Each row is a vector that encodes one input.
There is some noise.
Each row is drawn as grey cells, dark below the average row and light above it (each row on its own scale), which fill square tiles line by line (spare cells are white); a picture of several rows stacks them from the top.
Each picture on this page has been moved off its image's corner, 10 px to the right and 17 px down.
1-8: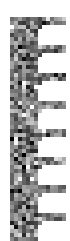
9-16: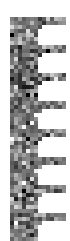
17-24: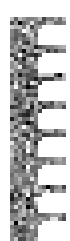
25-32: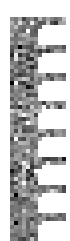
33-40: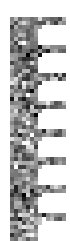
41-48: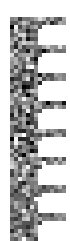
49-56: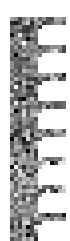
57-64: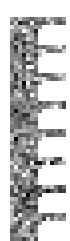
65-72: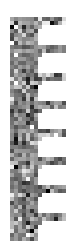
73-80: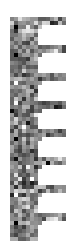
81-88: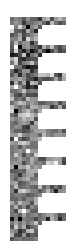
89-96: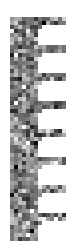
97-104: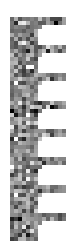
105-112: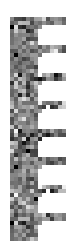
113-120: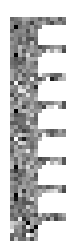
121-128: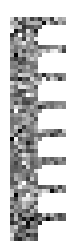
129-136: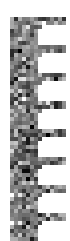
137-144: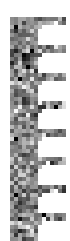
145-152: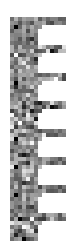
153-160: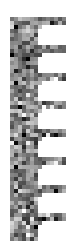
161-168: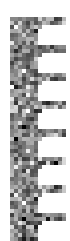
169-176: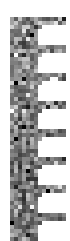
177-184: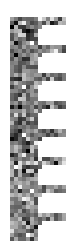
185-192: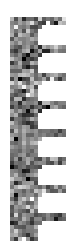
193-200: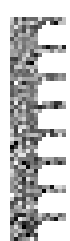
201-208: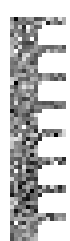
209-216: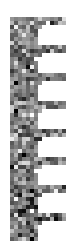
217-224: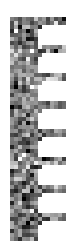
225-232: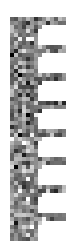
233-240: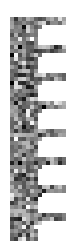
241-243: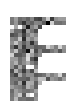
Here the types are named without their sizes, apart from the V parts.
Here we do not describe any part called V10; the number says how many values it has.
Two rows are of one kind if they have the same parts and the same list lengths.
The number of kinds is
2.
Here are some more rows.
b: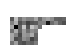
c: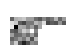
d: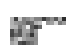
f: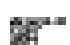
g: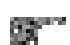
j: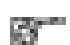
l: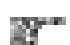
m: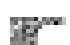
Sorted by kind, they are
b, f, g
c, d, j, l, m

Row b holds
a point on a line and a value of V10.
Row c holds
three true/false values and a value of V10.
